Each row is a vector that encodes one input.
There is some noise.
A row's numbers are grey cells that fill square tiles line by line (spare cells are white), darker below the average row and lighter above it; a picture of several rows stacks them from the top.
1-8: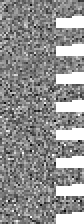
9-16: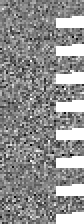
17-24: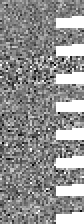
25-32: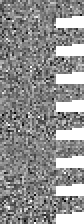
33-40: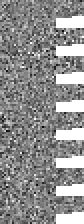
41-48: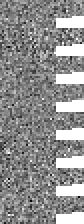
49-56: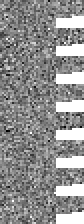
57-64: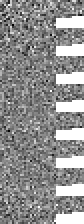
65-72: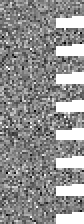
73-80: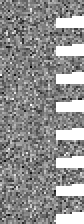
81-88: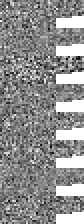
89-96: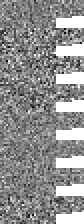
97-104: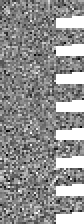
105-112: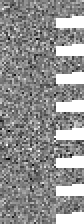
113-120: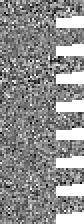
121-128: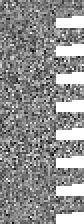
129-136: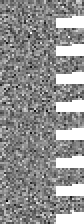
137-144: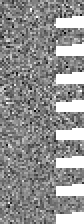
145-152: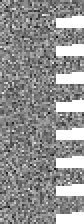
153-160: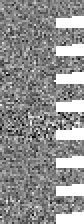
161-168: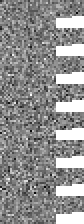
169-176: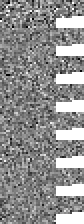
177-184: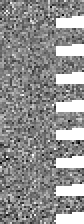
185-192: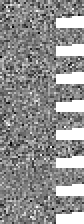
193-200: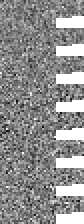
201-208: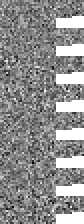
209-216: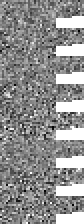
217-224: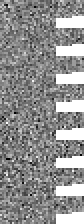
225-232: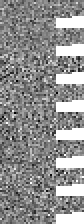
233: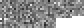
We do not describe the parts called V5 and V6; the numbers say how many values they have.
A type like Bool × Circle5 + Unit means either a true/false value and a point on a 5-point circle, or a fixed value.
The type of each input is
Bool × Circle8 + (Tree9 + V6) × V5 + Unit.
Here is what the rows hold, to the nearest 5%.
About 35% of them hold a point on an 8-point circle and a true/false value. About 5% of them hold a fixed value. The rest hold a value of V5, together with either a node of a 9-node tree, or a value of V6.
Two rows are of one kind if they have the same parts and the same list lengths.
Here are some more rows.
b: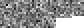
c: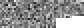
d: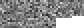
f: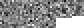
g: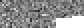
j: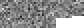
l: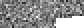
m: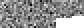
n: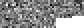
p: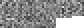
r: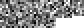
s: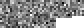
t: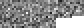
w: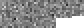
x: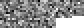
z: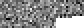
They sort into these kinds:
b, c, d, j, x
f, g, m, p, w
l, n, t, z
r, s

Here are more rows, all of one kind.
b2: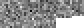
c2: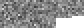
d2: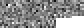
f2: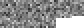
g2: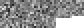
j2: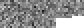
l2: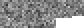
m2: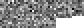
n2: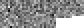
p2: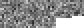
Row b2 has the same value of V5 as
c2, j2 and p2.
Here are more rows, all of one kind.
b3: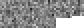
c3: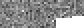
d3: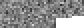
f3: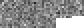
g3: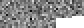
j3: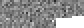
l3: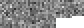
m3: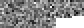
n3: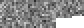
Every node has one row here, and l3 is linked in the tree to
d3 and f3.
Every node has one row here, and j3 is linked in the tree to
b3, c3 and m3.
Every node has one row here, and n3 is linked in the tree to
b3 and g3.
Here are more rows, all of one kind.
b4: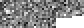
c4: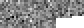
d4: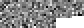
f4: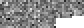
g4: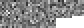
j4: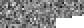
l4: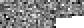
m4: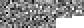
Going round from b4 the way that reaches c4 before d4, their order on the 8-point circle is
b4, m4, g4, c4, d4, l4, f4, j4.
